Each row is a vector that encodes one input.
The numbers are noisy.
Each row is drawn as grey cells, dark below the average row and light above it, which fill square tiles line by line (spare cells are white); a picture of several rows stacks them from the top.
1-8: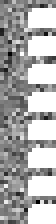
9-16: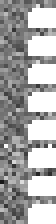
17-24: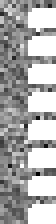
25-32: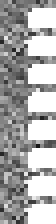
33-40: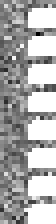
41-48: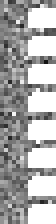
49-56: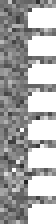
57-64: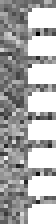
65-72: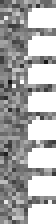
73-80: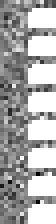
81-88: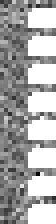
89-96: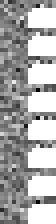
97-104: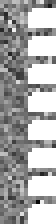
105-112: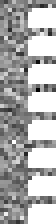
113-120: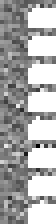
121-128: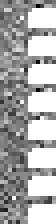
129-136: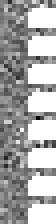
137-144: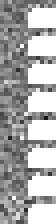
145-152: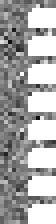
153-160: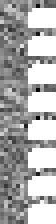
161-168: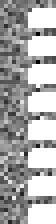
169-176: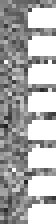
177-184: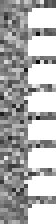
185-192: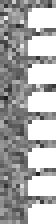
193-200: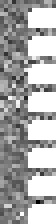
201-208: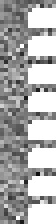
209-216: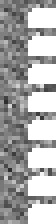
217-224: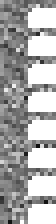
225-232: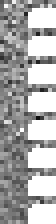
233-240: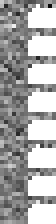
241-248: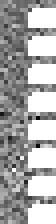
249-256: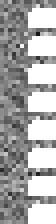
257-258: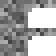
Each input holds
either a point on a 6-point line, a point on an 11-point line and a node of a 7-node tree, or a point on a 20-point line.
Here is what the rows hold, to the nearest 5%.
About 45% of them hold a point on a 6-point line, a point on an 11-point line and a node of a 7-node tree. The rest hold a point on a 20-point line.
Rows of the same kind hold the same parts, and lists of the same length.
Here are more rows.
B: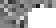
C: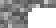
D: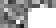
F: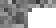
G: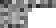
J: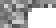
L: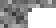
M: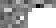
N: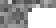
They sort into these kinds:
B, D, G, J, M
C, F, L, N

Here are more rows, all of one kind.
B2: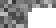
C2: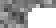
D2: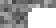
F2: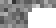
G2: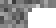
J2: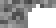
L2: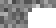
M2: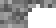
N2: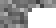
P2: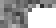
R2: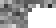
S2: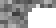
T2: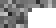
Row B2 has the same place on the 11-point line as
F2, G2, J2 and L2.
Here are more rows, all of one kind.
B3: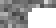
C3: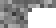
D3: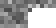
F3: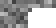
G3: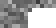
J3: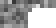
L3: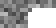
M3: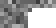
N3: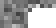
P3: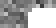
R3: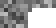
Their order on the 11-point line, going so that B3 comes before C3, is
J3, R3, B3, F3, C3, L3, D3, P3, G3, M3, N3.
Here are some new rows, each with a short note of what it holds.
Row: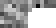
a point on a 20-point line
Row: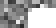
a point on a 20-point line
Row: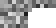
a point on a 20-point line
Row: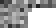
a point on a 20-point line
